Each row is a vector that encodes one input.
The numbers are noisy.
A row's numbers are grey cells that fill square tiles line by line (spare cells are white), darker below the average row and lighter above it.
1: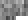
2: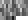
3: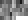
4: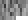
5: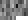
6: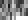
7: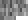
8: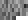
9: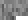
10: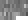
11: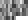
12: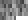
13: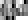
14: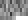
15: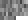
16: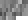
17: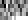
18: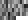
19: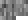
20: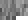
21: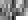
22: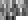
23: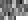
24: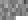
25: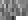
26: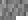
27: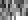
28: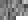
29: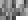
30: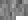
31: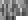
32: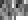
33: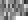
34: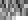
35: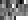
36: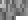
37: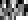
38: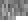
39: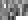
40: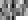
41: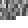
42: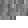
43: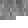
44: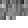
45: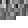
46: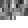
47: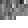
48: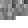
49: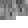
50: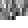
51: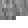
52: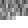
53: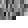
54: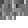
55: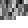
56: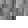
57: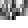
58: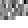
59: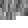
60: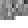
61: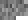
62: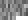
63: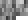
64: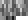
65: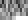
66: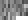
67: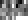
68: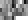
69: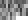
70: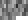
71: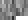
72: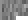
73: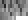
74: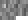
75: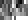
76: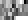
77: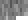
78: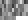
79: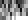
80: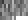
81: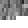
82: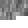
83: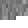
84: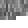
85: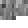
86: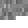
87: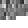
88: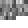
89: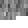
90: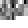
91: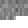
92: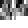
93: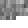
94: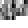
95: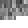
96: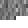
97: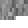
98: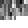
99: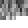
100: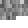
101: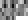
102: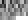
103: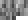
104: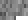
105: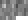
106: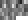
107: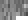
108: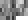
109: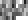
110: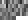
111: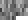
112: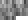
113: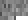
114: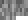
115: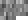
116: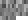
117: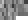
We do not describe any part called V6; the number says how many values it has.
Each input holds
a point on a 5-point line and a true/false value, together with a list of up to two values of V6.
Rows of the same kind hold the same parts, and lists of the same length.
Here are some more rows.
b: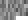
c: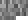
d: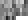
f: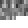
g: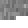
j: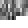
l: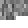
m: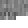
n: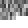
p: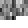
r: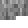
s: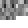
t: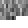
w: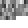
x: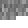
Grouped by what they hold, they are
b, g, l, n, p, t
c, d, r, s, w, x
f, j, m

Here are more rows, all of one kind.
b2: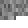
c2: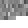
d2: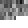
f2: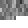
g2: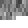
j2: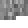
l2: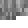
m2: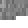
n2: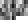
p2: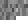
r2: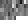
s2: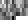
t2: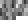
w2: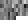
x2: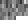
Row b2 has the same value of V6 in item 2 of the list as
m2, r2, s2 and w2.
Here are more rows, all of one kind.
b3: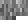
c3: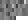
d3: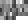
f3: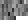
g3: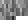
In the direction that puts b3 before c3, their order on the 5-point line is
f3, b3, d3, c3, g3.
